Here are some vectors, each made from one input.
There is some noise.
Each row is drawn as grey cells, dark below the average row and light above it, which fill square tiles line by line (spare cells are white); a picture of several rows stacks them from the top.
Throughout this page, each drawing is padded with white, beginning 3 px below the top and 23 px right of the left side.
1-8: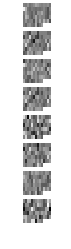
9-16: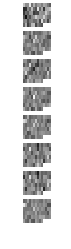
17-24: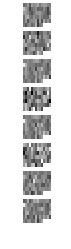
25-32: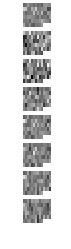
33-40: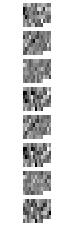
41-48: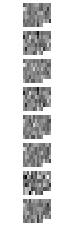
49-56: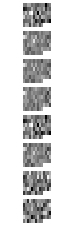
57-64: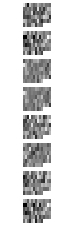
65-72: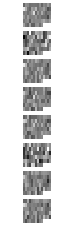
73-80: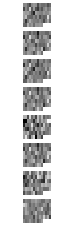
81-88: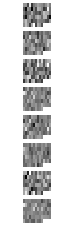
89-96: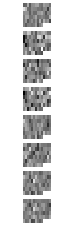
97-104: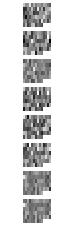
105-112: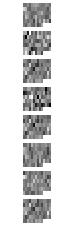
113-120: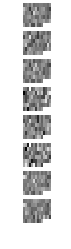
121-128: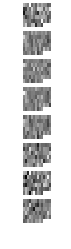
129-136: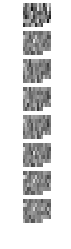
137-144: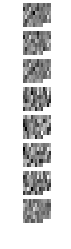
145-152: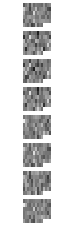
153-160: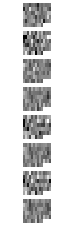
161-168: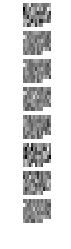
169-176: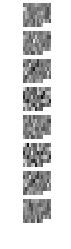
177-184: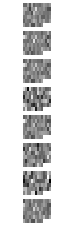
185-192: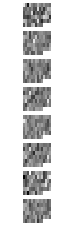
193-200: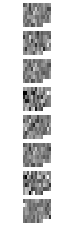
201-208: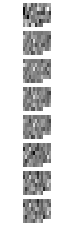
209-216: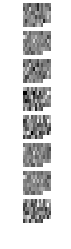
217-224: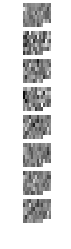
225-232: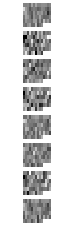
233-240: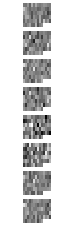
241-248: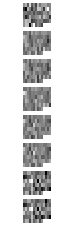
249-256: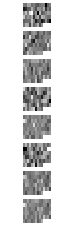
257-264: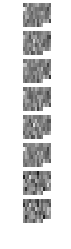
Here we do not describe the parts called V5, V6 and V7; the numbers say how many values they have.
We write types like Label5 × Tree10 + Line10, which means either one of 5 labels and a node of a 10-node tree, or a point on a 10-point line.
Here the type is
List2(Bool × Line9 × V6) + V5 × V7.
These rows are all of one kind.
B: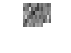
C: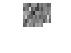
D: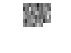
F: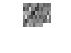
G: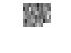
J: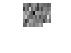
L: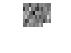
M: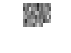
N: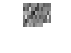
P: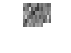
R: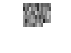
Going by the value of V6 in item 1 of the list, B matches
C and P.
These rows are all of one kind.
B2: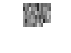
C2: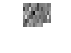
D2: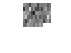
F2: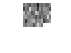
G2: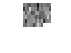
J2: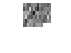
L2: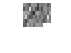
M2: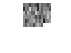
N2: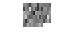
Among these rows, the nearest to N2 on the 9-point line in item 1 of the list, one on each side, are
B2 and D2.
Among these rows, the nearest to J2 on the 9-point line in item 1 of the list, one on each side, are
F2 and L2.
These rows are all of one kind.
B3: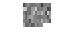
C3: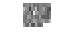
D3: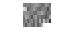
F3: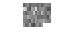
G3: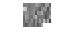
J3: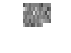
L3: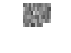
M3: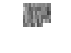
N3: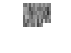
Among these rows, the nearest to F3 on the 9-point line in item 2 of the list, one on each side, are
M3 and N3.
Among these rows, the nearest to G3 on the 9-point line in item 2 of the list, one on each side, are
B3 and J3.
